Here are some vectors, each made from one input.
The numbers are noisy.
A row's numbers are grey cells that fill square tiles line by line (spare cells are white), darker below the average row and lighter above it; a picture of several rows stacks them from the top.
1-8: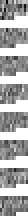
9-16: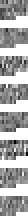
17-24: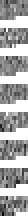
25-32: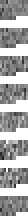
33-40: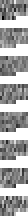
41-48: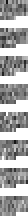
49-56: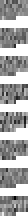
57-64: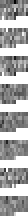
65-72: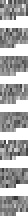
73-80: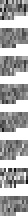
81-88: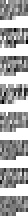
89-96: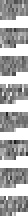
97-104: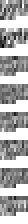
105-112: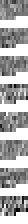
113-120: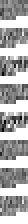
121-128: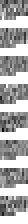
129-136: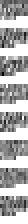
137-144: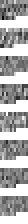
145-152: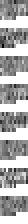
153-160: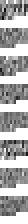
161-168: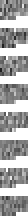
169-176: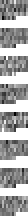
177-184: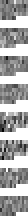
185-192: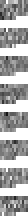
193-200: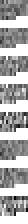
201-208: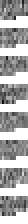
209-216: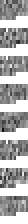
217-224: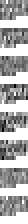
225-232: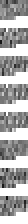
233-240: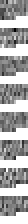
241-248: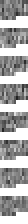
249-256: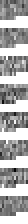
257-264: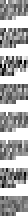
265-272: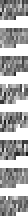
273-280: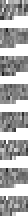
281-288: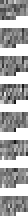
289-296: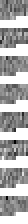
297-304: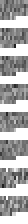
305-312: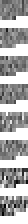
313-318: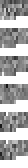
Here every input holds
a point on a 7-point line, together with either a point on a 15-point circle, or a fixed value.
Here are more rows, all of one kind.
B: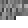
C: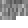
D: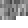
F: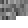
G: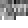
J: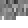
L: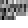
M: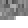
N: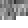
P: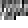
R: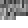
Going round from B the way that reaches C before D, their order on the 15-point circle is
B, F, G, J, M, C, N, R, D, L, P.
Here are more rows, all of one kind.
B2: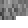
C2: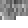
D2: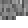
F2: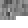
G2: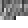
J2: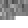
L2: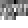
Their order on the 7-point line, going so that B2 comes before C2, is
D2, B2, G2, F2, J2, L2, C2.
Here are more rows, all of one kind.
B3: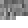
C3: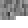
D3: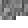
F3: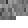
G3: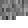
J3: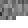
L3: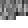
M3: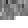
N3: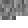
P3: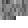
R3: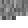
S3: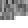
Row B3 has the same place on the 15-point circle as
G3, J3, N3 and S3.
